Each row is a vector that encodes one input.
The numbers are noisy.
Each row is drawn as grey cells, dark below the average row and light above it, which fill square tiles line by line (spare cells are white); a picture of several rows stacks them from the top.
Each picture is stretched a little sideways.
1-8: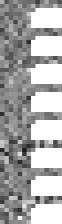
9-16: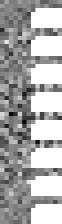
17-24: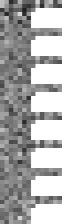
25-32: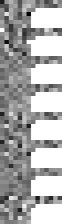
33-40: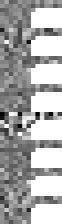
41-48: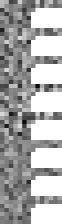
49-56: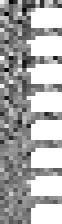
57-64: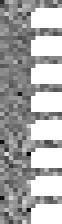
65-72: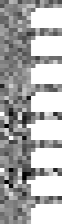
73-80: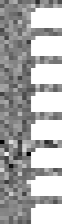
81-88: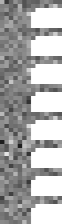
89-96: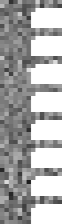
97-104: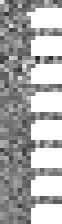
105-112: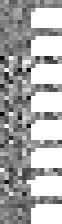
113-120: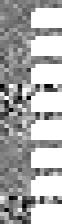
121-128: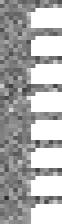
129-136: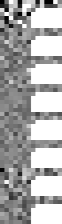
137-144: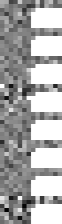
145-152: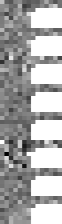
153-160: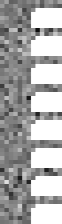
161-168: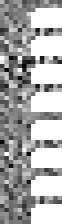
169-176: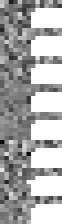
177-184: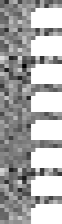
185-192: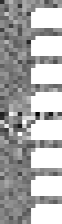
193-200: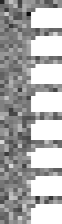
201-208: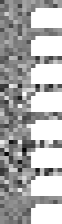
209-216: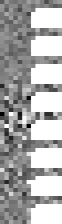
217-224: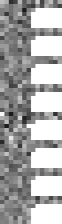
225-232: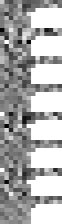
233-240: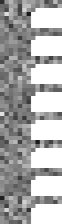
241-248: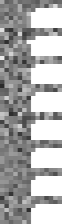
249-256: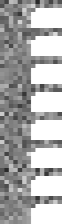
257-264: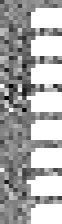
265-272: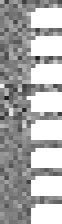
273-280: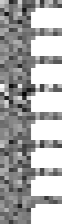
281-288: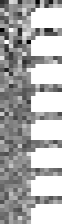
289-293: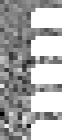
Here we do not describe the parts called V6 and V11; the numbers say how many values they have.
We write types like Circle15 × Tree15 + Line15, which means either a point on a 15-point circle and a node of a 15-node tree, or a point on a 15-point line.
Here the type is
(Circle8 + V11) × Tree10 + List2(Bool × V6).
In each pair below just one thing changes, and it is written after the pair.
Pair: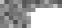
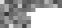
the true/false value in item 1 of the list
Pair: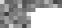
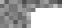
the true/false value in item 1 of the list
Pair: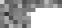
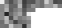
the value of V6 in item 1 of the list
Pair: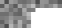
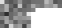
the true/false value in item 2 of the list
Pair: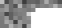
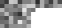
the true/false value in item 1 of the list
